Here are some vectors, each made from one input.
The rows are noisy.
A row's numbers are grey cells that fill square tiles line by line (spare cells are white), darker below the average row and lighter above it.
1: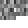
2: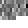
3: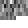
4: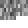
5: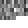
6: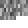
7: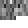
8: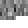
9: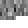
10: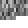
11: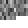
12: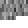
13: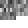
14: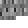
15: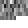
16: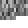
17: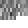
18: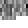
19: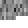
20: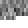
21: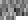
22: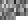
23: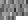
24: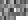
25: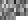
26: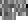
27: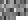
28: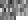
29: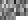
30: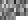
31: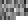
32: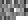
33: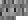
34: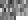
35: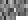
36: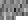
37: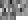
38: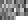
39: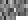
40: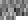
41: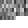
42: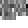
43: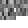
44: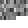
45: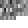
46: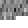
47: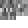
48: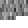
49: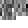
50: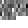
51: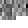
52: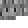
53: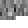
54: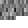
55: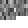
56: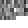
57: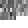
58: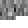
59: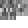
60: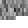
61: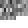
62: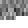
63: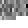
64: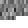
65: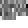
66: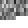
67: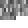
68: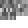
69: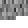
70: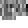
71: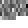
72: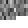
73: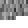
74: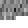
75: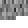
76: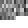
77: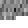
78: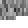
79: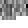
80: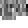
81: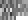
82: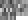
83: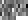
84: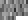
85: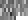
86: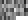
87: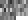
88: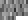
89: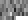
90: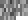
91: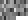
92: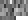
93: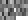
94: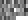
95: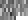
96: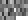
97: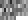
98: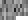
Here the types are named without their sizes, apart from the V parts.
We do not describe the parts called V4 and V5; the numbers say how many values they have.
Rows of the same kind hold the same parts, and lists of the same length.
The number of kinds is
2.
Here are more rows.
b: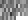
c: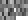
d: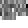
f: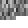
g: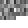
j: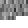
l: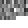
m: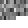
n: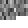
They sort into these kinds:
b, d, j
c, f, g, l, m, n

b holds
a true/false value, a value of V4 and a value of V5.
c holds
a point on each of two lines.
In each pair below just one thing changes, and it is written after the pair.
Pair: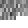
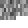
the true/false value
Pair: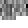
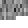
the value of V4
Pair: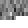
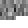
the true/false value
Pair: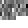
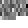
the value of V5
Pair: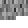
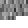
the true/false value
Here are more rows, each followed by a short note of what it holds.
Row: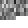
a point on each of two lines
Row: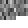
a point on each of two lines
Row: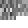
a true/false value, a value of V4 and a value of V5
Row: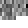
a true/false value, a value of V4 and a value of V5
